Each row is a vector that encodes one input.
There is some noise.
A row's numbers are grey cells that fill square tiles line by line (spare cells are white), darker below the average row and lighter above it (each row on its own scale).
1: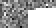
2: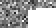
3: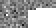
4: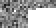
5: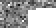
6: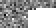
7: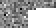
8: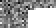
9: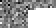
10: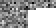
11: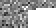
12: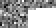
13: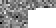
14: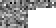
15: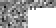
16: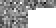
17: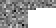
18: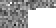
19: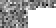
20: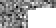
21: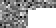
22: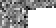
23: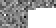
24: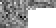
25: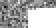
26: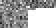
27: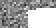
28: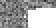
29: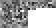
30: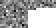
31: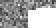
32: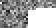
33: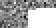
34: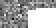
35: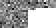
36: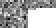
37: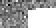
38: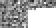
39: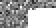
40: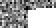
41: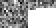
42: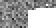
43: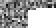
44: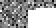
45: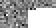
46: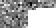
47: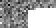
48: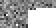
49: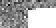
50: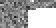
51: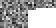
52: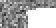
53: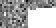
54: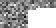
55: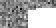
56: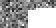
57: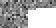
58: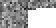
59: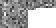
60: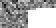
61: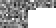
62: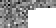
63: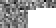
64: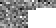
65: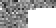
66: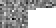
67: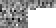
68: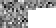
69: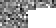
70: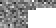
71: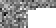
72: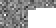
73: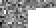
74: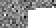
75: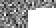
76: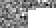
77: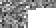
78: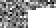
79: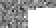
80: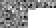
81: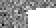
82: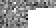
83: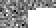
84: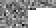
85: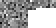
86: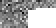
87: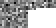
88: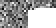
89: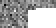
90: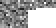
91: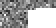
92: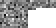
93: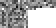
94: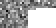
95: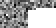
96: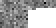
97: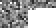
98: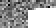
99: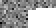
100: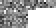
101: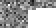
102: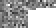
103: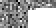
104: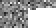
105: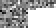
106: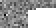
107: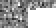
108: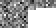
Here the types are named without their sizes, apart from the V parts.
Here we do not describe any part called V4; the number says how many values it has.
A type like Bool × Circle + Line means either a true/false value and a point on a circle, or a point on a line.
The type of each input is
Line × List(Circle + V4).
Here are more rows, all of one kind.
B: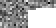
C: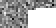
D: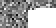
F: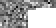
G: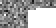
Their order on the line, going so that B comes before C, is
B, F, C, D, G.
